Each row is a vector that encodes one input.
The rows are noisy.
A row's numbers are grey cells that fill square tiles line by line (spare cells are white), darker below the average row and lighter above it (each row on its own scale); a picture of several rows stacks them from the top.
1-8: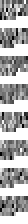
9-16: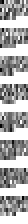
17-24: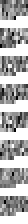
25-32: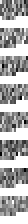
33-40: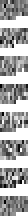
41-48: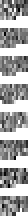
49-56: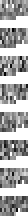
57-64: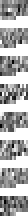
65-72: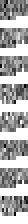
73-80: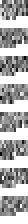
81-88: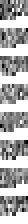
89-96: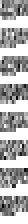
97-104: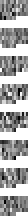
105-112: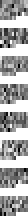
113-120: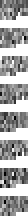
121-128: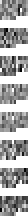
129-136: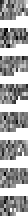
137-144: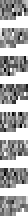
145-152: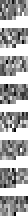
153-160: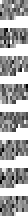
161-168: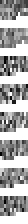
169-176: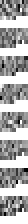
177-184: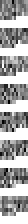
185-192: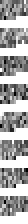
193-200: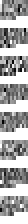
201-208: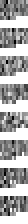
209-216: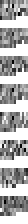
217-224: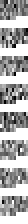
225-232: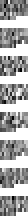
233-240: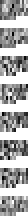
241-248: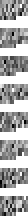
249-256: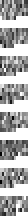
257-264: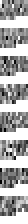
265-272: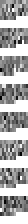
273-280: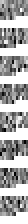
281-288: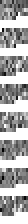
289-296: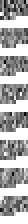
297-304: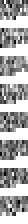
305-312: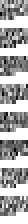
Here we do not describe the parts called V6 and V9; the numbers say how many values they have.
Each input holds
either a point on a 7-point line, or a node of each of two 12-node trees, or a value of V6 and a value of V9.
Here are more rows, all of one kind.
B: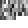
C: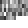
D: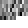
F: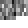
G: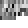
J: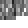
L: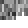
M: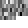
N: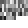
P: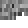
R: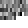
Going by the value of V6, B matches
G and P.
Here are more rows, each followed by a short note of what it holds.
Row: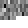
a point on a 7-point line
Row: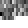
a node of each of two 12-node trees
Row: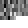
a point on a 7-point line
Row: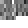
a node of each of two 12-node trees
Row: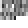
a node of each of two 12-node trees
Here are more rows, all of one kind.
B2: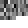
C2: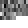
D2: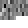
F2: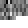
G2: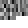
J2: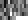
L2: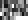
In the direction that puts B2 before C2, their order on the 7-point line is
D2, G2, B2, F2, J2, L2, C2.
